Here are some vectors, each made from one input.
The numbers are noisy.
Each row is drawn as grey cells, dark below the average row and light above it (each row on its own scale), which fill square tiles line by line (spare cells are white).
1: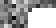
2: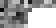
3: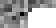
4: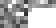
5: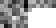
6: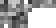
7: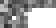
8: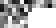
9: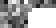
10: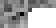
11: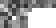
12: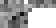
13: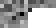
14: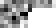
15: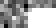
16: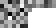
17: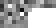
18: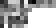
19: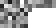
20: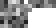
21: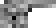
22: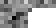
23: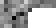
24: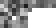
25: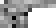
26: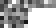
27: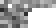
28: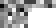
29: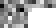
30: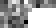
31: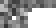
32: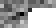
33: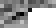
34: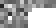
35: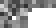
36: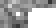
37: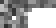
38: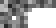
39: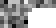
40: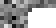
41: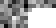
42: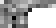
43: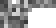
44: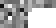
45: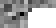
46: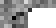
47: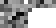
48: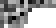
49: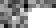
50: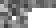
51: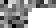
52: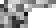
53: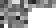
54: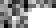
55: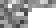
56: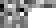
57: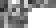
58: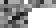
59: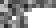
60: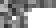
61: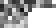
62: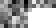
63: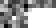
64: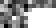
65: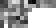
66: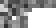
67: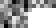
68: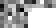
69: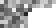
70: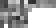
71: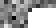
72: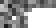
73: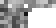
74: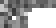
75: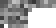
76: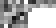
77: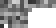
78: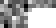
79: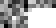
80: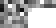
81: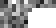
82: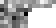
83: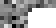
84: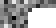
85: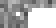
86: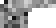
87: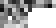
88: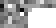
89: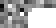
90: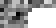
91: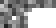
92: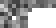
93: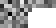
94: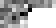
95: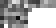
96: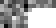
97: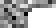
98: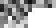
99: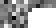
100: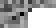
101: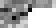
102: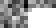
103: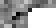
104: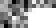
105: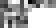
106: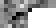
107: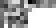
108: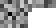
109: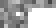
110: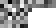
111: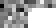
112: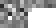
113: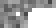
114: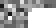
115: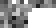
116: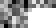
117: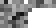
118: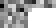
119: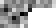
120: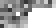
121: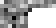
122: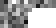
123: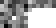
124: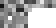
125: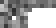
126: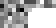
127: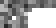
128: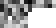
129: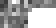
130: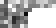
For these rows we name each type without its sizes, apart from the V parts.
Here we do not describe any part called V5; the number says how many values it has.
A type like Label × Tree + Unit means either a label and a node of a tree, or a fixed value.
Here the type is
(Bool × Bool × Bool + Unit) × V5 + Line.
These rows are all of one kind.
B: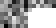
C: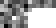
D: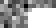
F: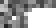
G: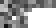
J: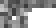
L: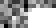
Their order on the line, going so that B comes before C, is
B, L, D, C, F, G, J.
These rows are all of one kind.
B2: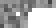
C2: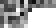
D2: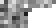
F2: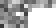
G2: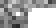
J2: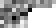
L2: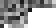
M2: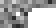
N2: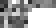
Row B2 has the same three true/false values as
G2 and M2.
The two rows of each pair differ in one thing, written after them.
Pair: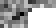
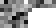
the value of V5
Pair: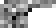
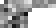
the value of V5
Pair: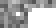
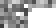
one of the three true/false values
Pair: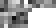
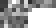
one of the three true/false values
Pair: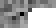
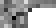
the value of V5
